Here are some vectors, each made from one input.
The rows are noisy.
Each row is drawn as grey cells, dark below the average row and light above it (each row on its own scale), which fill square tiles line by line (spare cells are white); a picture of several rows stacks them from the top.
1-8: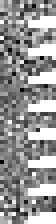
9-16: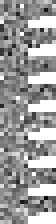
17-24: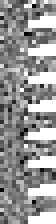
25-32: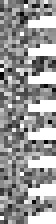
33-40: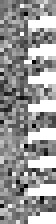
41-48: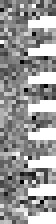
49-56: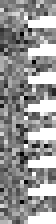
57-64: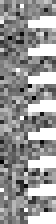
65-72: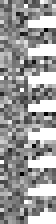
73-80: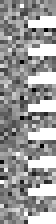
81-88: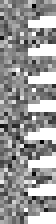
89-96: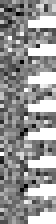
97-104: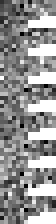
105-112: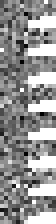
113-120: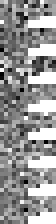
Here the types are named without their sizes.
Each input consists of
a label and four true/false values.
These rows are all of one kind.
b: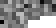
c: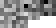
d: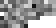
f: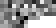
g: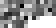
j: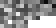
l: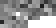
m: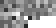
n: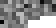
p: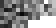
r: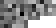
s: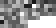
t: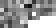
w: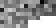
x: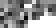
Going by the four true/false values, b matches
j, l, n and w.
